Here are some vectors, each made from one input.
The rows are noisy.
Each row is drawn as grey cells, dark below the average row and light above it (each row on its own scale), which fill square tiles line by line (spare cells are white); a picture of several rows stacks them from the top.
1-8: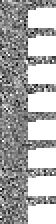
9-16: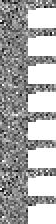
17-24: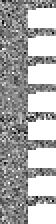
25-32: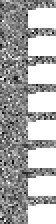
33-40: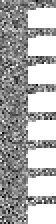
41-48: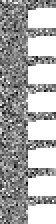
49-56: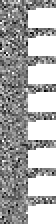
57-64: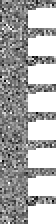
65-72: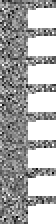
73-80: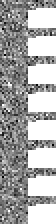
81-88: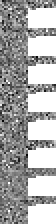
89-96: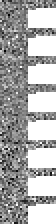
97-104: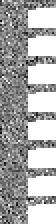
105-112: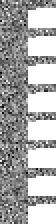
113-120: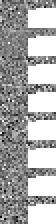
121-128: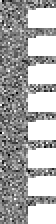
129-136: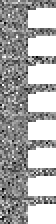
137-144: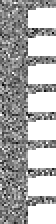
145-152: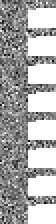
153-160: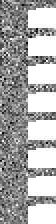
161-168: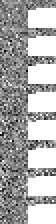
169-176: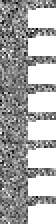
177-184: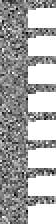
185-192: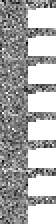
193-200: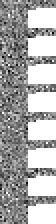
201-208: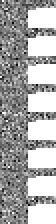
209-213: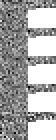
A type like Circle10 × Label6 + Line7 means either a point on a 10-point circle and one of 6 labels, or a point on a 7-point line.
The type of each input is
(Bool × Circle8 + Unit) × Tree8 + Line7 × (Tree7 + Unit).
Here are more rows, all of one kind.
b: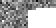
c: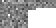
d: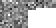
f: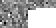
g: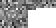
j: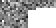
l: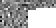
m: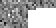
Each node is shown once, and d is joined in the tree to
c, j and m.
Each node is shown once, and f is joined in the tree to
l and m.
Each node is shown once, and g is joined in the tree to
b and m.
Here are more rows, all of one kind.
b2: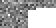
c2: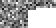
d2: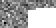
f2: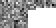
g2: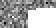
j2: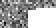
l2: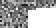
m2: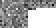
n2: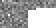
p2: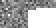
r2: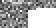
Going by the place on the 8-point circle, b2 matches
d2, l2 and r2.
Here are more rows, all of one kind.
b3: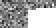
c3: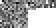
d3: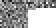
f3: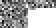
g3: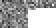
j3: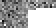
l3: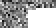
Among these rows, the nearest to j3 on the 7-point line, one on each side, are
f3 and l3.
